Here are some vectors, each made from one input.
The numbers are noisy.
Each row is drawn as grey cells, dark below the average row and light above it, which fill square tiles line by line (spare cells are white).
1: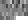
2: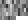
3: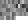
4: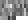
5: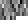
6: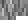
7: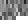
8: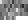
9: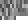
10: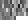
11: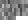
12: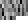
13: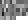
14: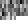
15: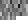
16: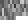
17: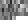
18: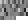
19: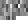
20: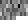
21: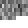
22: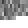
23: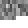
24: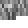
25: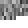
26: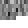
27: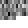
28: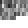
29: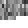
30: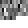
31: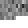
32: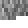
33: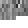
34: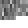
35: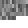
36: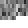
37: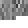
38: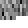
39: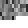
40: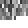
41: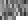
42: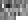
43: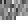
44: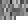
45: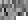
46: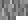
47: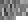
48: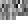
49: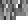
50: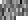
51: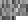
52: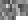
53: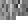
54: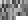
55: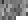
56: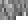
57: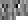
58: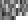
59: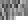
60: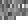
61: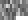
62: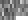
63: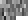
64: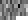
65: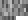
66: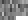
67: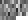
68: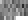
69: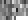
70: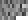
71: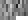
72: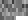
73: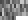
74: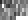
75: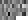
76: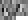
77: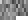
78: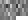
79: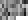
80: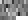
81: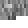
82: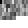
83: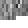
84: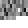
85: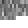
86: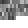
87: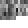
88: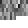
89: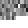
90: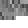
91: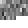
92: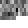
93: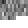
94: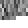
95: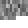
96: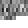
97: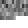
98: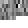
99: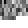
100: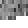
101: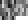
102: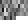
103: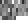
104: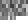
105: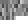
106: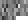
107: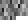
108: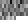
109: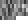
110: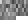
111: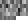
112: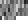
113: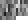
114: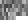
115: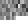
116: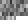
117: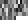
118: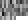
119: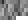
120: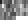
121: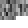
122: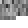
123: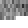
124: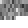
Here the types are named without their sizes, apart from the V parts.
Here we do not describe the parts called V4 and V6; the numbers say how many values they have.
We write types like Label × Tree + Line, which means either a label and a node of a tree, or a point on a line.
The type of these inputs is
Bool × Bool × Bool × Bool + (Line + V4) × V6.
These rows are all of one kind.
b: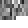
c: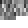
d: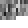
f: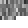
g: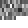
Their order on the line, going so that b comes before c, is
f, g, d, b, c.
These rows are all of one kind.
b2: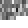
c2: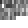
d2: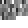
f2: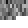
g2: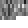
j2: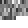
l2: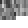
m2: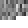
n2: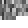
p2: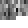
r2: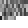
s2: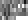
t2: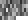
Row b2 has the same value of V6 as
f2, r2 and t2.
